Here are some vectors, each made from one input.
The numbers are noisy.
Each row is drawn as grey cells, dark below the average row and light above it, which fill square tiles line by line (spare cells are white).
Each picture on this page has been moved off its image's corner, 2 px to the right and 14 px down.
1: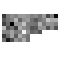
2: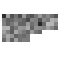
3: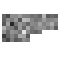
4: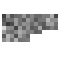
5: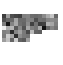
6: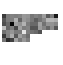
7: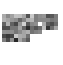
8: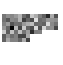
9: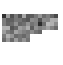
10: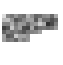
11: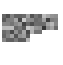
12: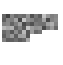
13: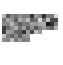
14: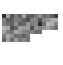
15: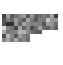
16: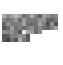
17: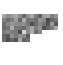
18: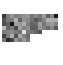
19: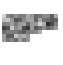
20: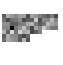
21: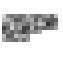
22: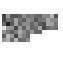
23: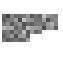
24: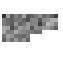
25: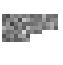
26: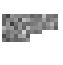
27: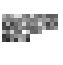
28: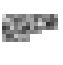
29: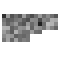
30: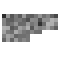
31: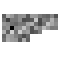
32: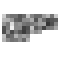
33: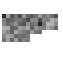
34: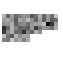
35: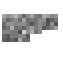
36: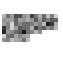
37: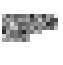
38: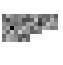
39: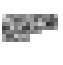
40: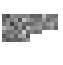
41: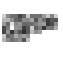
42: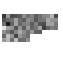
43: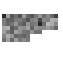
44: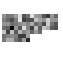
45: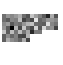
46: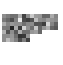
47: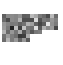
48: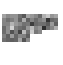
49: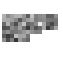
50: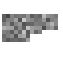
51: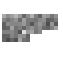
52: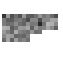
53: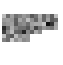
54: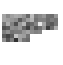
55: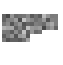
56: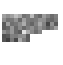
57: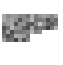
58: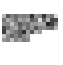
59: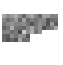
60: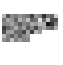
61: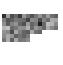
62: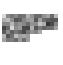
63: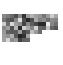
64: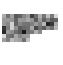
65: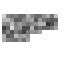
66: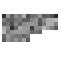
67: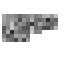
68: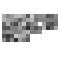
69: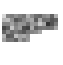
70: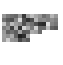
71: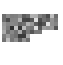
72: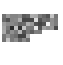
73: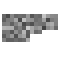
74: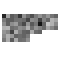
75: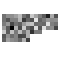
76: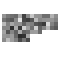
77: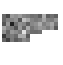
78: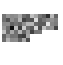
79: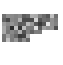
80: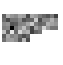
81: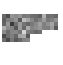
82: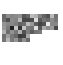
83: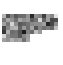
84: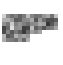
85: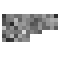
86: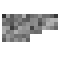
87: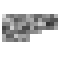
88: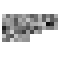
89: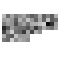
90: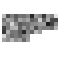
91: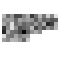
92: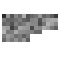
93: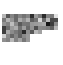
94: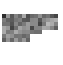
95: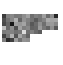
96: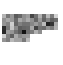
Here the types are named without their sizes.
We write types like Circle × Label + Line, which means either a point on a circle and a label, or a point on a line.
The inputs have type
Line.
